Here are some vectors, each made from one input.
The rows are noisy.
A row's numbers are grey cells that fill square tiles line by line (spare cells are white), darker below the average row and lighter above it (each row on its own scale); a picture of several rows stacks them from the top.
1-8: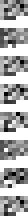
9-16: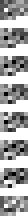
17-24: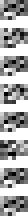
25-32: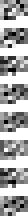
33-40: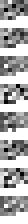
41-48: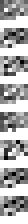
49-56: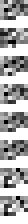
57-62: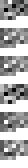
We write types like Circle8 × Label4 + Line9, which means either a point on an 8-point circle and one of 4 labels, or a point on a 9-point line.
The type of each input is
Line5 + Line9.
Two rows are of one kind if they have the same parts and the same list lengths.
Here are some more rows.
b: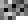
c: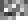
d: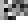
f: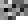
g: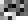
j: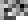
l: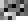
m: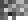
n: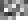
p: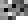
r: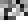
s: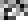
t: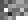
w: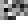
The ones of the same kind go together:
b, d, f, g, j, l, p, r, s, w
c, m, n, t

